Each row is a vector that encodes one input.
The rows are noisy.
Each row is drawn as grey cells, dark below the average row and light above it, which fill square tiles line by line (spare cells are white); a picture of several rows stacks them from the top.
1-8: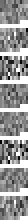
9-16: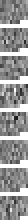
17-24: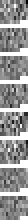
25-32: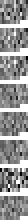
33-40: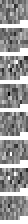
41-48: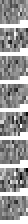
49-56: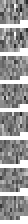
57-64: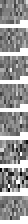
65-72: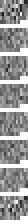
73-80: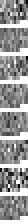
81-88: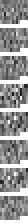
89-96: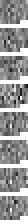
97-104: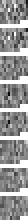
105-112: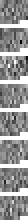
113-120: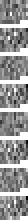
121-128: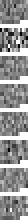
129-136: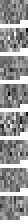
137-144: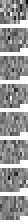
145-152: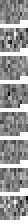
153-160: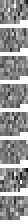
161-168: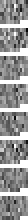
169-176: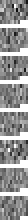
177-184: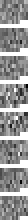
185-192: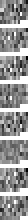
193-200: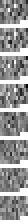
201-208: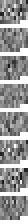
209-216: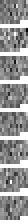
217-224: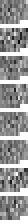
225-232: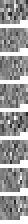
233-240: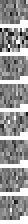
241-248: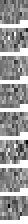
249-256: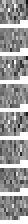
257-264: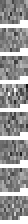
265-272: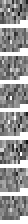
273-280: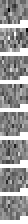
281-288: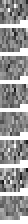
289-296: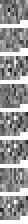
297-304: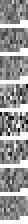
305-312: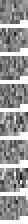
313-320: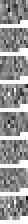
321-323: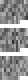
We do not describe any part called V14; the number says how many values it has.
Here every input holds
a list of up to two items, each a true/false value and a value of V14.
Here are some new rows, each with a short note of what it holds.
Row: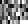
the empty list
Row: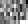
a list of one item
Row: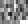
a list of one item
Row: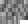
a list of two items
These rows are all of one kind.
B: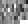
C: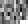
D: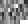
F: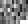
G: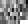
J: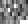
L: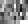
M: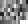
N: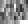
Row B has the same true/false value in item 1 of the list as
D, J and N.
